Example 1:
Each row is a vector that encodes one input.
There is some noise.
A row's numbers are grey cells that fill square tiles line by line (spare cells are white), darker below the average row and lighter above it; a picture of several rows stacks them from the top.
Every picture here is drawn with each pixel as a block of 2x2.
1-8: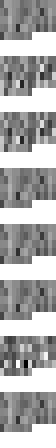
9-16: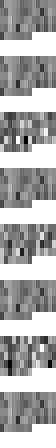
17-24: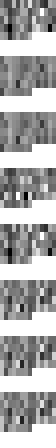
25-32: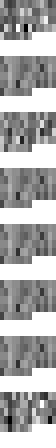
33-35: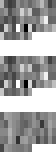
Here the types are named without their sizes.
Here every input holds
a label.
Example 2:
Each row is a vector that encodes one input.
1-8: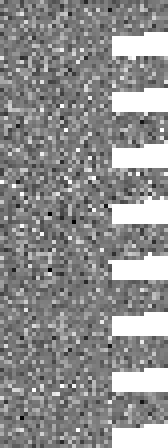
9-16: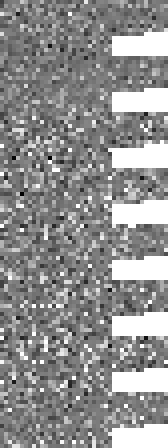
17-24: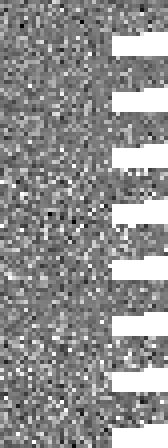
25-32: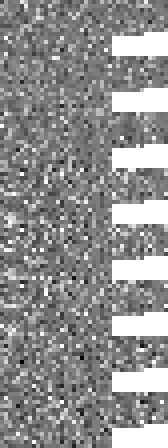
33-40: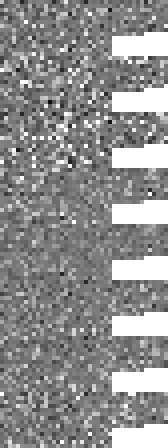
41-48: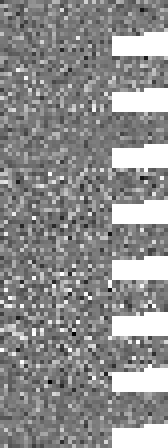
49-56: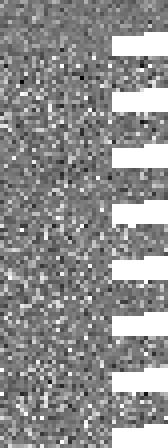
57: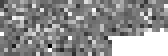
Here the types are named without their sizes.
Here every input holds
a node of a tree.
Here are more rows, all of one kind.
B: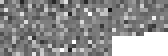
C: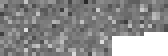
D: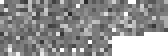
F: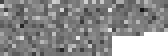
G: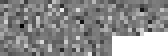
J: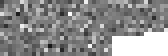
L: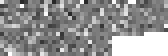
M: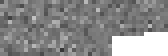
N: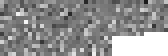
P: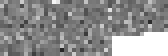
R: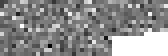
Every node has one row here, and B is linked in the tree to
D and N.
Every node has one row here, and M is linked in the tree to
C and P.
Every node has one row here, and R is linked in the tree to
J.
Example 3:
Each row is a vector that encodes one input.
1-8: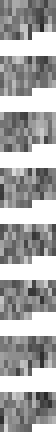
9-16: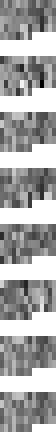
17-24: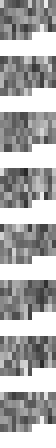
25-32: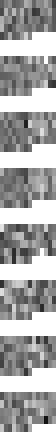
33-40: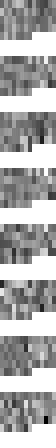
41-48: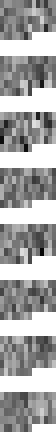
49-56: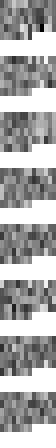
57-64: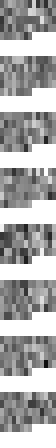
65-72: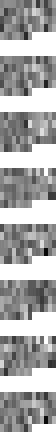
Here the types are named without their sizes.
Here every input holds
a point on a circle.
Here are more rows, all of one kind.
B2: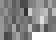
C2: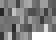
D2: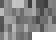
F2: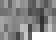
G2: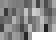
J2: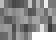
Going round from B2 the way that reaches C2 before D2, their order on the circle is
B2, J2, C2, F2, D2, G2.
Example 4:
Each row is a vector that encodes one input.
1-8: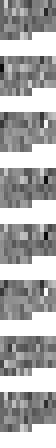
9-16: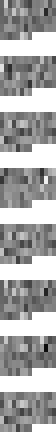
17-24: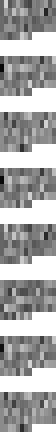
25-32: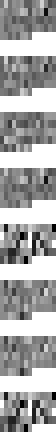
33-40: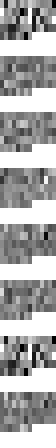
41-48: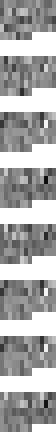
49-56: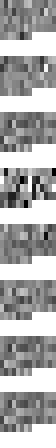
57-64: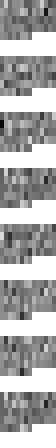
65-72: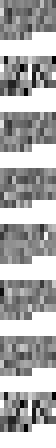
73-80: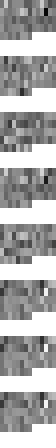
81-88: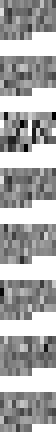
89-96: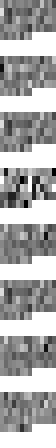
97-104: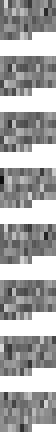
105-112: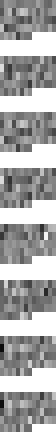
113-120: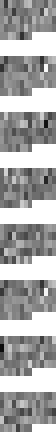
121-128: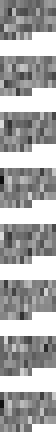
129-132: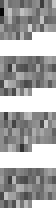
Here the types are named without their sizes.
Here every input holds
either a fixed value, or three true/false values.
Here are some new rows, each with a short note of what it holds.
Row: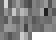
three true/false values
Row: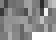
three true/false values
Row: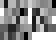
a fixed value
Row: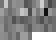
three true/false values
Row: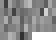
three true/false values
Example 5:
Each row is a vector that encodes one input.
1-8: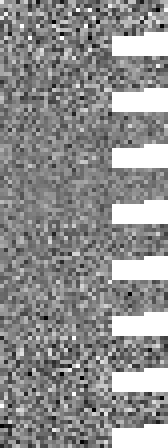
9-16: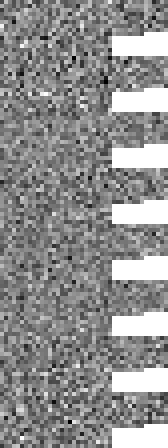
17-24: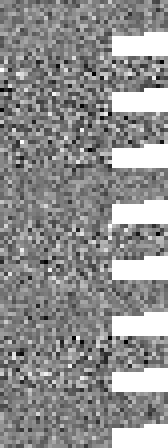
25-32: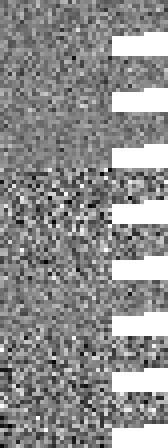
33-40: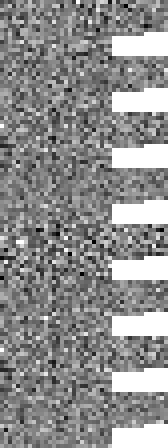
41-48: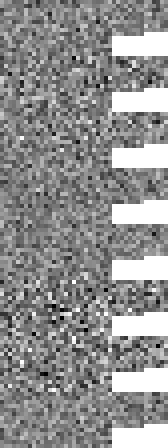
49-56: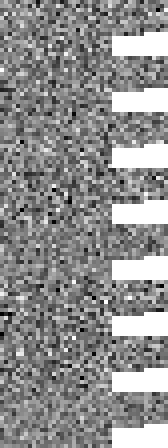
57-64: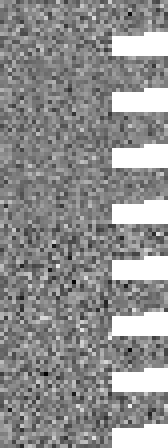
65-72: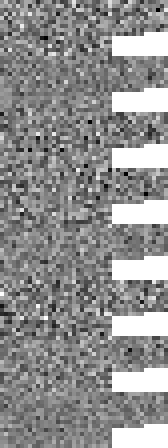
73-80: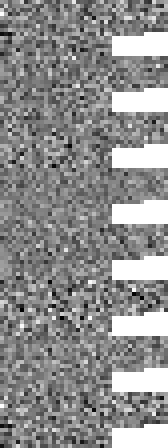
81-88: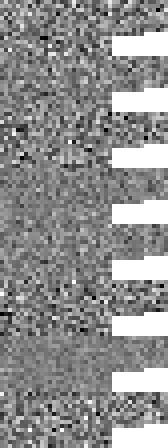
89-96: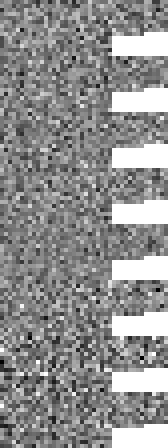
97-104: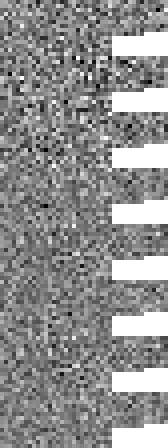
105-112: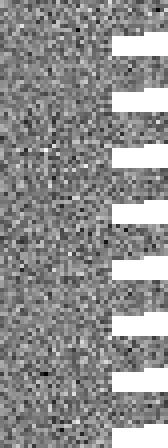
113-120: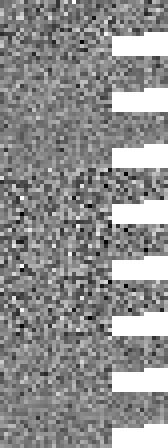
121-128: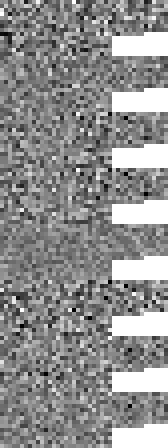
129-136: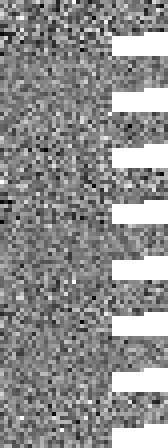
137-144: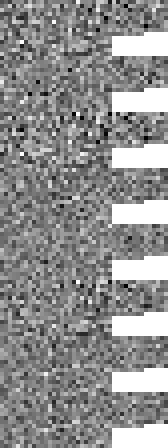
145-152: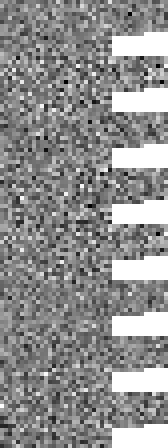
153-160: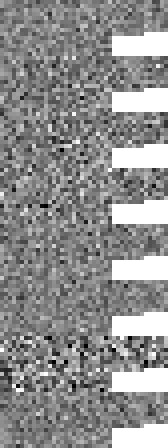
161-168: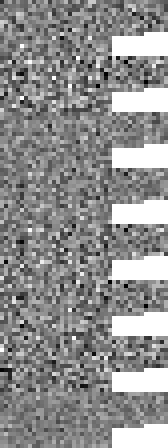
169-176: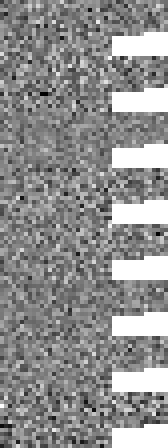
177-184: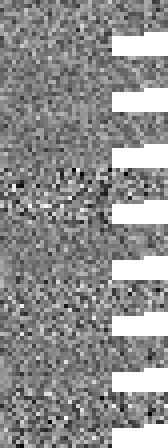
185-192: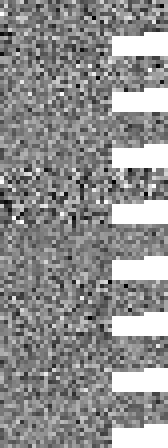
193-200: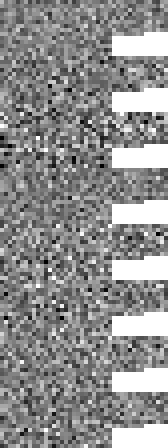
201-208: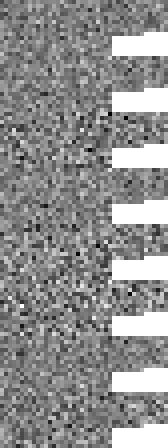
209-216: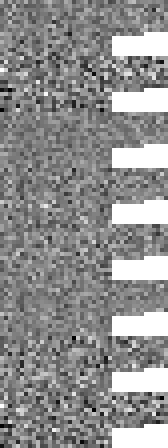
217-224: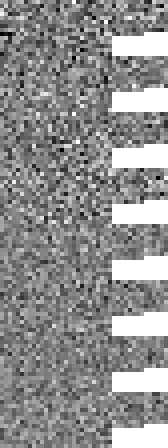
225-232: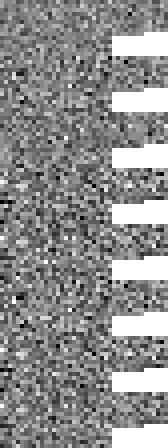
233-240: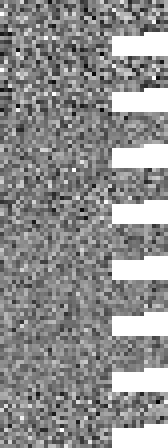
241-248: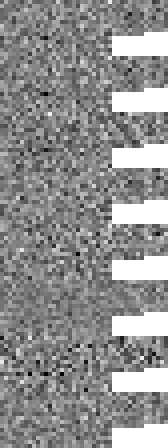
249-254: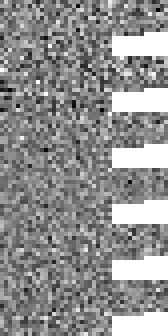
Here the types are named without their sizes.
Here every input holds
a node of a tree.
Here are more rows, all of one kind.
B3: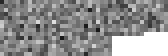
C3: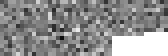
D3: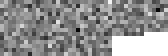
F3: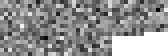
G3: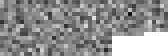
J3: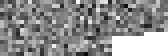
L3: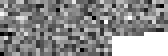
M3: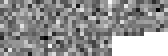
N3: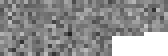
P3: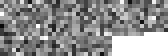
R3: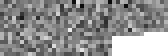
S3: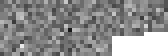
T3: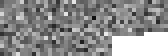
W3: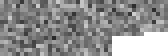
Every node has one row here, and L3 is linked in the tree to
P3.
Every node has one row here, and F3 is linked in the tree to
M3.
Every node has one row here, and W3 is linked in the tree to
G3 and N3.
